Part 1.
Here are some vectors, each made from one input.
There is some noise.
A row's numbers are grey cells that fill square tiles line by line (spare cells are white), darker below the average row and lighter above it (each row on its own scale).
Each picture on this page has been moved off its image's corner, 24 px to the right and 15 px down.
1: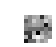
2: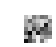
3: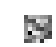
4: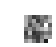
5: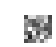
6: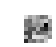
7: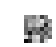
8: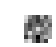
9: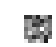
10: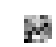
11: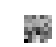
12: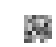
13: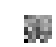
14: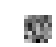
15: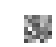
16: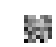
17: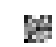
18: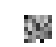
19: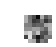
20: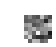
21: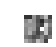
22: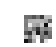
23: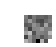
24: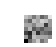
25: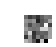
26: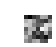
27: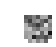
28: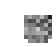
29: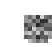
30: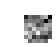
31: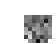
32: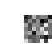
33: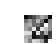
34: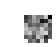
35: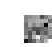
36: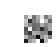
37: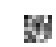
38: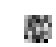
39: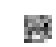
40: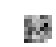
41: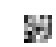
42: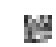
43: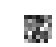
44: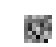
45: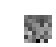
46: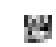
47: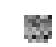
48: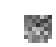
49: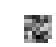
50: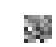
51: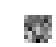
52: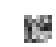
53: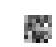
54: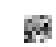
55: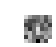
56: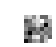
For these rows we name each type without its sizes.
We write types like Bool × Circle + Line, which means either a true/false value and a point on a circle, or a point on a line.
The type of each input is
Line.
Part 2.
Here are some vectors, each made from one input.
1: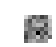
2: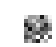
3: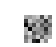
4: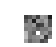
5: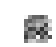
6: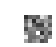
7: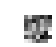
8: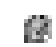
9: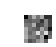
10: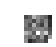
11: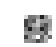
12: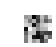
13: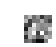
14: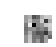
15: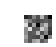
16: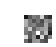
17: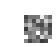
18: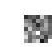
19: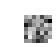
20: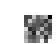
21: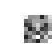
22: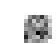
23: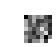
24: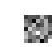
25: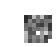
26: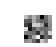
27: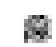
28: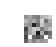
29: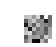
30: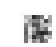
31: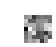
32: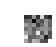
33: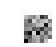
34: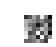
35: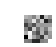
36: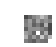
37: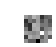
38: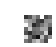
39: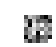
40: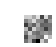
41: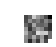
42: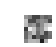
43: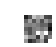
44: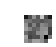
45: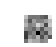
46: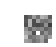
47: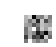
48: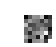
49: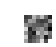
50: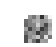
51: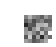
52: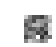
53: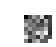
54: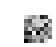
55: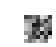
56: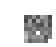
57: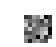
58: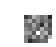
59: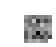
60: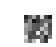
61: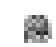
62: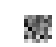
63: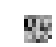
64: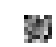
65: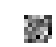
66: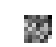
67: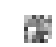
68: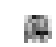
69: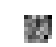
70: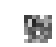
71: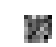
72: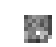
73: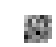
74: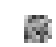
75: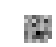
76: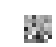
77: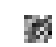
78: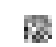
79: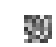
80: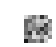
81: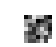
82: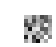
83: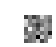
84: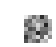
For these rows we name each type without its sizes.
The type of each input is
Line.
